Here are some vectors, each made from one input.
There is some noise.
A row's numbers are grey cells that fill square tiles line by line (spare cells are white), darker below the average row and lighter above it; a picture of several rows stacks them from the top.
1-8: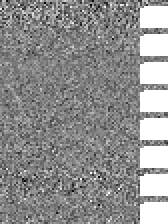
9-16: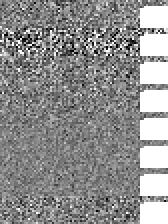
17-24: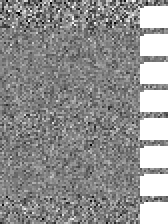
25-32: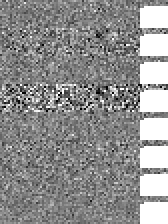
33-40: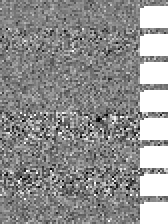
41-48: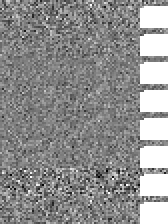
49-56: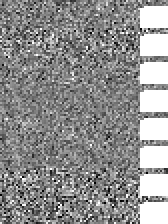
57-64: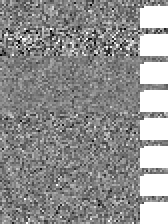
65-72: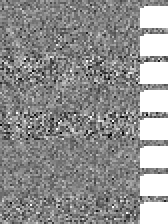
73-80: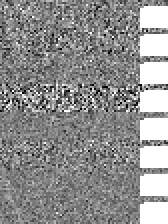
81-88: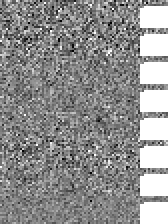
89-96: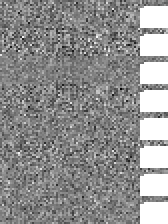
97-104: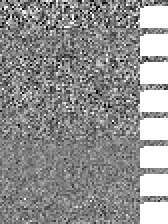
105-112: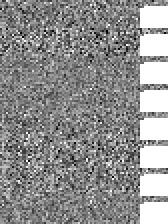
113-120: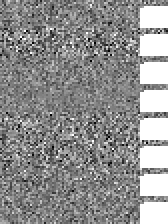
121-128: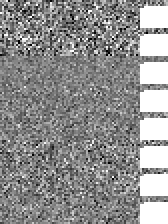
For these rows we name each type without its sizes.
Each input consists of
a point on a line, together with either a fixed value, or four true/false values.
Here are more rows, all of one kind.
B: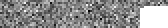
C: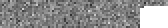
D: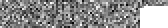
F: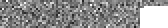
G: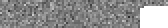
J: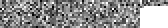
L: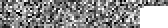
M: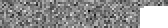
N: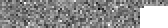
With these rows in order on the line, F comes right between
J and N.
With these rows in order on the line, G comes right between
C and D.
